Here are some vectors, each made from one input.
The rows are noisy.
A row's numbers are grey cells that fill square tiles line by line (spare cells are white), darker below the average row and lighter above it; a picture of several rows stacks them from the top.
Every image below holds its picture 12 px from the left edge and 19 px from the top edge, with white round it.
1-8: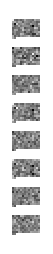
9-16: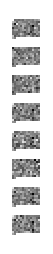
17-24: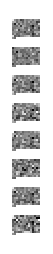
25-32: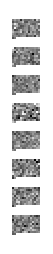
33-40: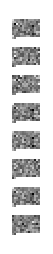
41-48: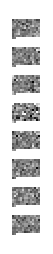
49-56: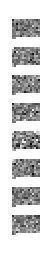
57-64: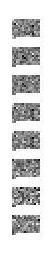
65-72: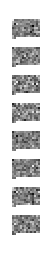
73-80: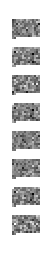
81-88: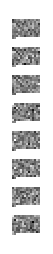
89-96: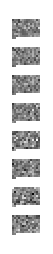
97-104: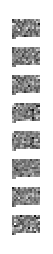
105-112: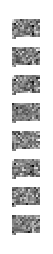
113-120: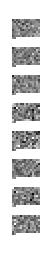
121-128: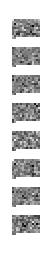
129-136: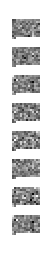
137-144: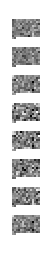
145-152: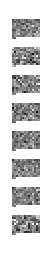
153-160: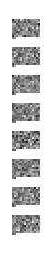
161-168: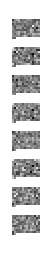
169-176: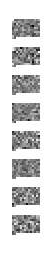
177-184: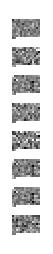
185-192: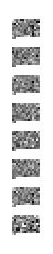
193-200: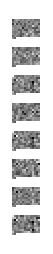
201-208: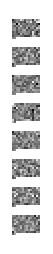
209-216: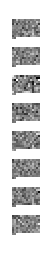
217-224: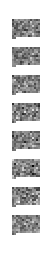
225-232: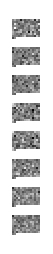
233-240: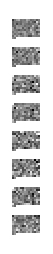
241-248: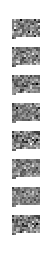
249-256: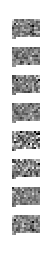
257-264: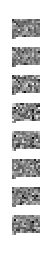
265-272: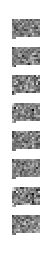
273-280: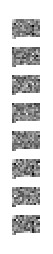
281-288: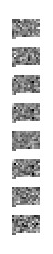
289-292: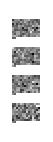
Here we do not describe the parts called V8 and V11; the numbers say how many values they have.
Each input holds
either a point on a 4-point line, or a point on a 10-point line, or a true/false value and a value of V11, or a value of V8.
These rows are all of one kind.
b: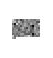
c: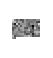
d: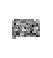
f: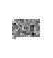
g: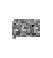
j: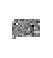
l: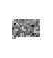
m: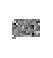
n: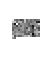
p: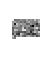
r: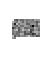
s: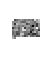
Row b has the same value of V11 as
c, d, r and s.
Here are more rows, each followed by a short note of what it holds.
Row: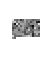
a true/false value and a value of V11
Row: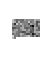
a true/false value and a value of V11
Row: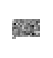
a true/false value and a value of V11
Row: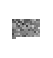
a point on a 10-point line
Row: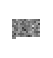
a value of V8
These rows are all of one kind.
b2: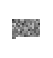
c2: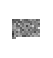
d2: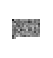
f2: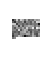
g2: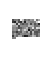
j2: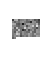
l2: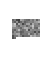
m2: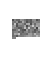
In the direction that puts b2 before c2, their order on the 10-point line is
d2, f2, j2, b2, g2, l2, m2, c2.
